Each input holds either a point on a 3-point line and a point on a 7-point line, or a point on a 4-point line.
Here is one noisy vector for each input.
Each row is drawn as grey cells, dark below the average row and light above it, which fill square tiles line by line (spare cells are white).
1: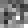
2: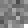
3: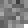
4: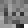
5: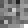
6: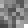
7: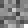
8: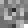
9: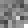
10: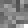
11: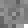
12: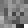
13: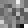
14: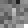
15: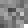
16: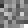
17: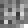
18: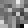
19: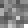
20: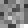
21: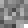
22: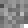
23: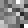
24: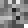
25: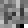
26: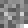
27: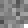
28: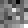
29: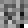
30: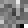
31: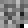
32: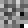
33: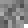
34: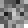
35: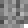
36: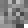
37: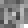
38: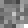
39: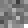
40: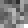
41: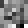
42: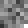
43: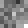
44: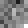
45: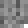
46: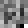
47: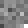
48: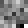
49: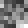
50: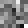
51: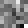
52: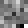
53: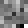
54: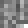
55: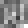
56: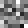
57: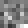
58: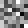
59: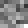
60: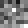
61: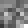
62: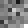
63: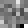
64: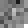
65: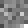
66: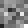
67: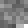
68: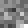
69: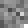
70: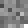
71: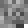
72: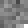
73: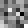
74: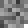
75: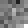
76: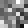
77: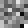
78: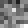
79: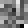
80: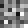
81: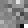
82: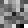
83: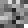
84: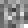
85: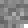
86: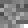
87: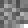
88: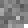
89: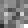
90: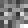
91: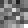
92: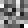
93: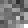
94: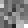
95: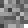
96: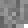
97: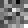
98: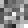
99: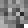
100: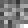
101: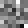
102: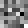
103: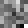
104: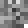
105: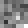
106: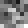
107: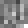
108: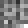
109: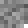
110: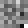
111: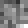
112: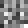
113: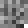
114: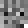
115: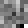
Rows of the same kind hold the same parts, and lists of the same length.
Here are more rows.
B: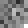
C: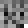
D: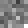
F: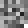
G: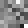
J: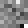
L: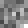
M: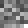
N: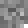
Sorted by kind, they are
B, D, L, M, N
C, F, G, J

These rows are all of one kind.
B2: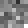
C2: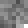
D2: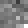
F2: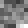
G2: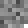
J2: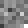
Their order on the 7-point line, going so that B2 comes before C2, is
G2, B2, J2, C2, D2, F2.
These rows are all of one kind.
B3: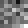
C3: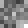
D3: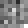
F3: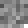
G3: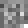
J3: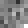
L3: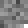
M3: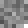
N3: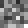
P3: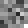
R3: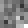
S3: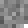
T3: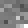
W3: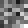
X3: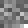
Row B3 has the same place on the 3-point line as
C3, D3, J3 and W3.
